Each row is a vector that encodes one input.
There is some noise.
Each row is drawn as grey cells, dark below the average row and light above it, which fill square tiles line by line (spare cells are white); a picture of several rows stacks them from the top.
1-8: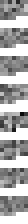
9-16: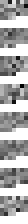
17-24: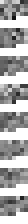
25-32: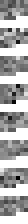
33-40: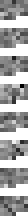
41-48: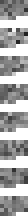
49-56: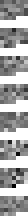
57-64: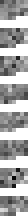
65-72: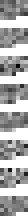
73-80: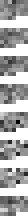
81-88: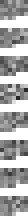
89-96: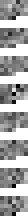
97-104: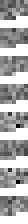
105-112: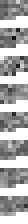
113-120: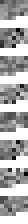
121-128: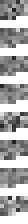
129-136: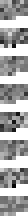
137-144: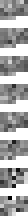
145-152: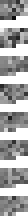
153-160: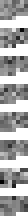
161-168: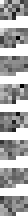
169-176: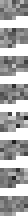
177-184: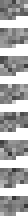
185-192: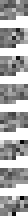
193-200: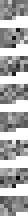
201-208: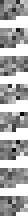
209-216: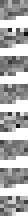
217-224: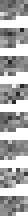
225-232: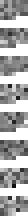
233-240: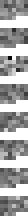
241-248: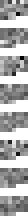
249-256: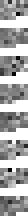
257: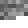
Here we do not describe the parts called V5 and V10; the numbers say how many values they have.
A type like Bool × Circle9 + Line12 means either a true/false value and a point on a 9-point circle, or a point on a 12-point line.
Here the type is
(Bool × Bool × Bool × Bool + V5) × Circle8 + (Tree9 + Unit) × V10.
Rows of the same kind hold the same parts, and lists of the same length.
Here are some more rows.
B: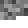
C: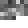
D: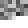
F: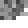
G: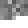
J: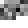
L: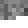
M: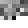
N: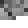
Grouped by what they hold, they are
B, C, G, L, N
D
F
J, M

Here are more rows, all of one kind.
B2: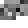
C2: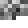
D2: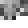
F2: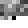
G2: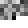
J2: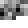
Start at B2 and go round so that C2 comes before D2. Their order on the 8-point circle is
B2, J2, C2, F2, D2, G2.
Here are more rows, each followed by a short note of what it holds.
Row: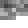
a point on an 8-point circle and four true/false values
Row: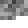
a point on an 8-point circle and four true/false values
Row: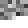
a value of V10
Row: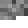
a point on an 8-point circle and four true/false values
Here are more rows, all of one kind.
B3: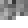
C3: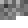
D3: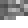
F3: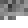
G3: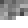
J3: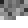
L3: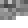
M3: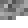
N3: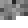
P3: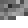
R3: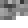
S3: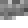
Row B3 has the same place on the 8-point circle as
C3, L3 and R3.
